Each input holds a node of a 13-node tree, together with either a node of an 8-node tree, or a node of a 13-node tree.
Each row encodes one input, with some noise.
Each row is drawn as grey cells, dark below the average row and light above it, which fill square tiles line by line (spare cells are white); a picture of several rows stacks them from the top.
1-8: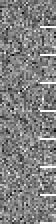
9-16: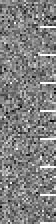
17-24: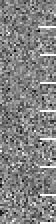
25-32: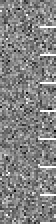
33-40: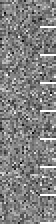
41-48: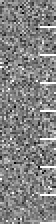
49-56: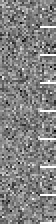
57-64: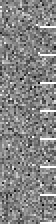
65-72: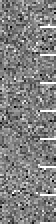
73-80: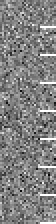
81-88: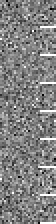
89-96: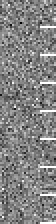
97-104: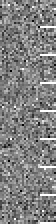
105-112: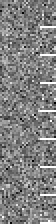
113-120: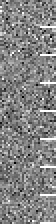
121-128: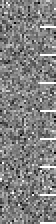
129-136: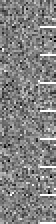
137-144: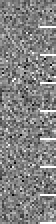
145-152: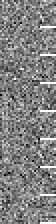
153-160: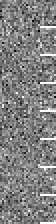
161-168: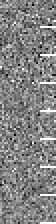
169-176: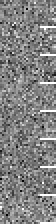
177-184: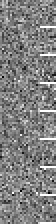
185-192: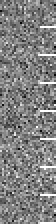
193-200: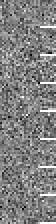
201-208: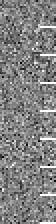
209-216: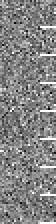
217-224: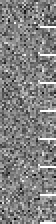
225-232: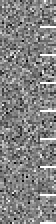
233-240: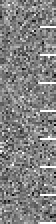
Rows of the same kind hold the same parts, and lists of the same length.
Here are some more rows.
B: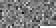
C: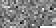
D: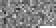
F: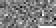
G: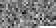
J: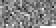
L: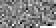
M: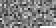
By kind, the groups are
B, C, G, L, M
D, F, J

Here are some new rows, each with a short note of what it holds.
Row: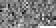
a node of each of two 13-node trees
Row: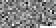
a node of each of two 13-node trees
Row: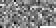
a node of each of two 13-node trees
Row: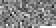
a node of an 8-node tree and a node of a 13-node tree
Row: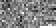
a node of an 8-node tree and a node of a 13-node tree
